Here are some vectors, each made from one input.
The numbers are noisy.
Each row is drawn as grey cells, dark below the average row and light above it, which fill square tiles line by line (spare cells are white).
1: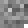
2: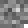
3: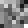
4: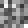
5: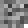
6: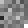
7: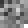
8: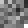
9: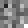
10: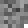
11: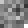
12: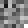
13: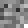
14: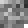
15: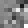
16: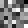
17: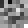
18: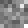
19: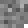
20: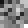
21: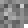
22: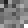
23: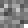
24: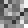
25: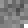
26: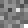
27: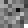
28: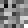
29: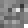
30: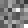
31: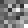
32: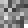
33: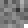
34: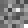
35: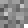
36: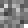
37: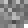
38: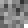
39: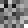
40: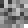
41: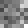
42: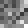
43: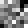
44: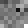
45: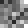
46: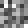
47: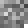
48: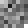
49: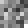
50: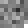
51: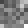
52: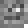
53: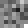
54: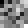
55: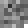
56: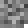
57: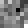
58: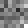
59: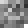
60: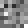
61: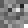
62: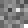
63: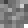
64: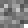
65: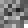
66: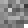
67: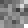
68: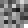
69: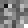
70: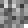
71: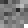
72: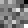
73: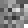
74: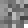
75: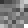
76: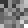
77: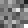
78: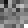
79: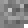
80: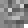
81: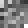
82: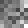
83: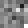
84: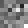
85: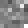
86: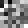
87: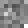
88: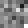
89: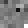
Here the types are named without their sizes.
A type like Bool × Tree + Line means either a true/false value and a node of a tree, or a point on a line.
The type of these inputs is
Label × List(Line).
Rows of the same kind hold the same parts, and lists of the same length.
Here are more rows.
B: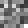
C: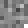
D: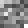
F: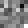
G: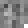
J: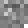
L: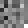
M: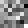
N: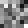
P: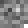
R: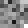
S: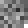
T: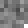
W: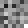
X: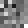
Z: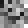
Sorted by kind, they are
B, F, N, P, Z
C, D, G, J, M, R, W
L, S, T, X

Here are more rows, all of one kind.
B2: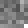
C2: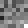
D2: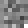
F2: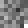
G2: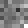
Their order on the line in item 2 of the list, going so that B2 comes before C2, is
G2, B2, D2, F2, C2.
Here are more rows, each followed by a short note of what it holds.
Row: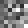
a label, together with the empty list
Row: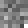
a label, together with a list of two items
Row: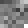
a label, together with a list of two items
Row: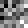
a label, together with a list of two items
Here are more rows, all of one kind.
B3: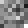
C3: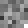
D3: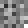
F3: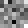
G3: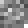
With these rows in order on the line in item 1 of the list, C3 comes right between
B3 and F3.
